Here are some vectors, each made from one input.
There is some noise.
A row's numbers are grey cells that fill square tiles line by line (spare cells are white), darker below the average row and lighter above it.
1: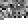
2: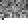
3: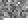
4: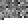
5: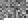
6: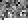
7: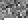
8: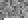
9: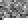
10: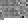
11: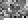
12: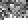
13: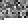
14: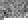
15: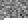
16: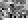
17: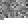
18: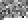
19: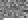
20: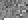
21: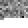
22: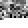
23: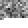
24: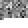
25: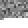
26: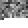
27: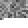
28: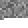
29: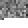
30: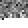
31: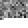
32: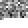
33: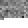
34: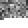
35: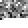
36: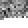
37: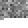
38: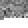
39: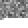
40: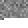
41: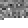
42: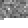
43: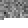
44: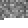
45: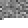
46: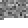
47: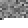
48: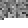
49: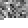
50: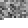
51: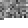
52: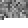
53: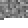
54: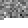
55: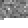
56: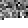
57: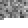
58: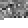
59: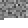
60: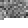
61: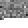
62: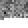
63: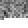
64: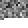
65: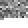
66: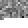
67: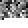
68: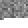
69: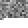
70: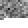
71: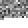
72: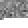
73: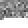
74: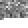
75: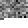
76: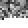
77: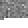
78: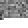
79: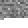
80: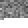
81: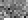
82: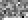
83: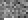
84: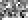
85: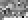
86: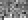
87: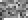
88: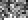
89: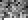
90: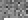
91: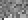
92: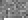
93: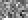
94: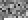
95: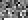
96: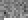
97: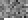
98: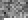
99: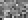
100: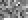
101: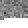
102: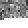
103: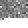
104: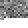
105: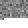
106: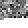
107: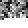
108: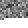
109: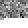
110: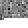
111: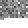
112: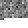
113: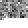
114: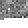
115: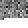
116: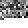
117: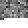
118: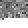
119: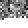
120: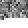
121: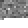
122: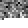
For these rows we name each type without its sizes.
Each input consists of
a point on a line and a node of a tree.
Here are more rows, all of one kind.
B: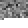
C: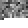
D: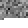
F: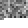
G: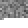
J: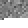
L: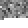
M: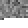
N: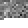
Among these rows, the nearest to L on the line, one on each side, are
G and M.
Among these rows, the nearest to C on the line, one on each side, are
M and N.
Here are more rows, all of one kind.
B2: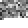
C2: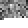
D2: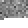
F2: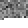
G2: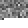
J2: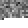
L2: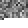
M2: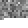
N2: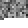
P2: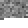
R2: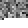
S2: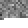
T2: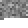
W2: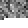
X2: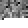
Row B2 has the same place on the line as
J2, P2, T2 and X2.
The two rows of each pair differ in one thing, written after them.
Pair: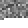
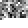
the node of the tree
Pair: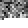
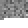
the node of the tree
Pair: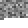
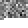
the node of the tree
